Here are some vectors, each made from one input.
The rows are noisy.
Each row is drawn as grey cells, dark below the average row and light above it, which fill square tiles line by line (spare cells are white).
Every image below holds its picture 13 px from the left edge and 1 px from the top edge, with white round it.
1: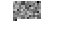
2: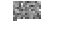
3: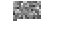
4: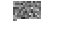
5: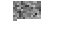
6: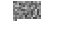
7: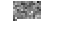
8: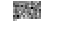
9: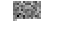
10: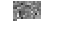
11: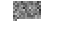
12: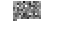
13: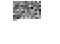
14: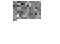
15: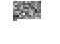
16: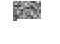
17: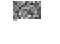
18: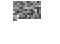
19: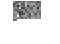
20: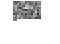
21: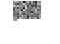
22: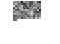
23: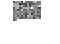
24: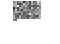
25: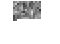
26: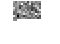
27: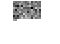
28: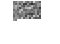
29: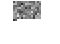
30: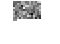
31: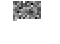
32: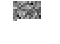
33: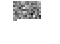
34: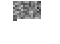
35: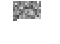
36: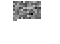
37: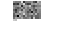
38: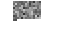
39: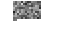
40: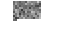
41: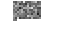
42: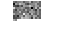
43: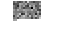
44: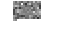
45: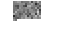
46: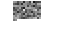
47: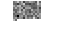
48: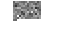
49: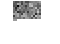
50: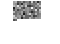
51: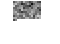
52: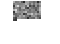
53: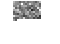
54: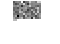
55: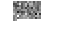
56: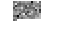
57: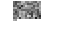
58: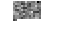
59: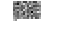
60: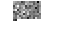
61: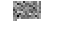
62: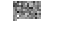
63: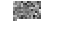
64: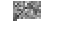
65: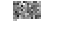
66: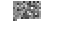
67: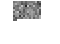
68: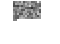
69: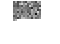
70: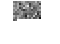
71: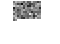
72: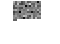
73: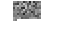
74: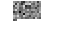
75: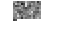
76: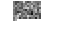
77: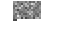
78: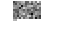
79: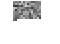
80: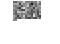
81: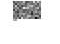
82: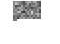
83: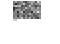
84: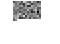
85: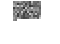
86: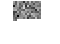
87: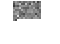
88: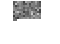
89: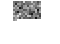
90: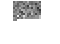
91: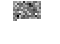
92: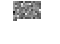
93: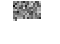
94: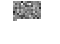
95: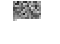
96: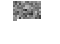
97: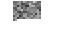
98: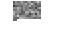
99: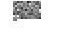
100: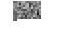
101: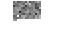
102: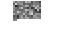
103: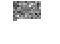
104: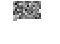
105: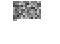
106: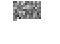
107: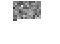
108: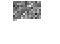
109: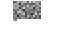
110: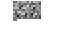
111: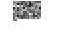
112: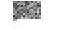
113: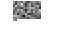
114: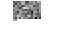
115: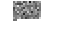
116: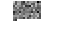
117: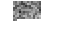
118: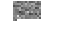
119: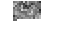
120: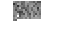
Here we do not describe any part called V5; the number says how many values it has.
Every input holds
a point on each of three 4-point lines, three true/false values and a value of V5.
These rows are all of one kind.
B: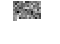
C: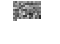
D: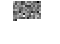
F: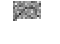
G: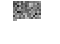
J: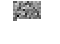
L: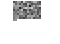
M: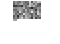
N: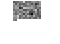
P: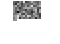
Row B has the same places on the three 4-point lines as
G and P.
